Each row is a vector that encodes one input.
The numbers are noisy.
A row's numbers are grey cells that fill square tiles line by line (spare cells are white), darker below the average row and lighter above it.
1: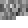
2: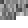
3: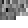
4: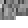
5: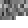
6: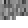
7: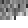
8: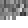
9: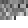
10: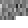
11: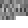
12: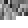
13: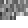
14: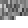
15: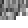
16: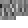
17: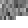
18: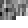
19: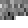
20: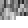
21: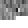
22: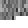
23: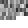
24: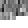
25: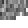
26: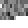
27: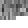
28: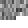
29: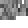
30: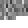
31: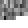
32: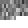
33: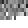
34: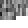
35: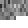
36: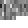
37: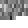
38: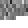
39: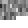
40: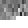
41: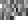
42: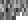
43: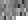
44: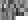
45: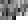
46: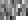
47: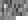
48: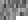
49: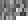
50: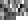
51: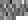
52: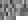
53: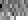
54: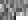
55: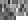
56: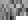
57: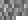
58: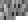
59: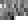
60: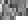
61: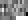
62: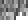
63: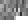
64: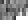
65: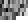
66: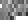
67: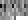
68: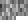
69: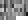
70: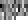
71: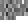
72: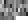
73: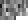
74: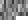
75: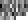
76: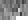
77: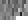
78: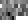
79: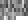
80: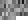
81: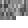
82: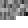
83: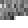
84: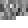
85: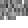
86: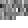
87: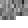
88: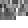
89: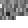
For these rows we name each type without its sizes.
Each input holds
two labels, together with either a point on a line, or four true/false values.
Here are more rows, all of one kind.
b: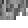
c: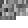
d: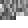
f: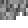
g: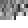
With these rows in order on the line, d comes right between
f and g.
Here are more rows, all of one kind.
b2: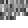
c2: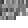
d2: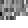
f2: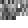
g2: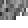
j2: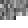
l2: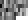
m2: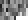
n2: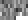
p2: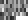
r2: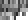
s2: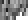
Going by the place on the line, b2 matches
c2, g2, m2 and p2.
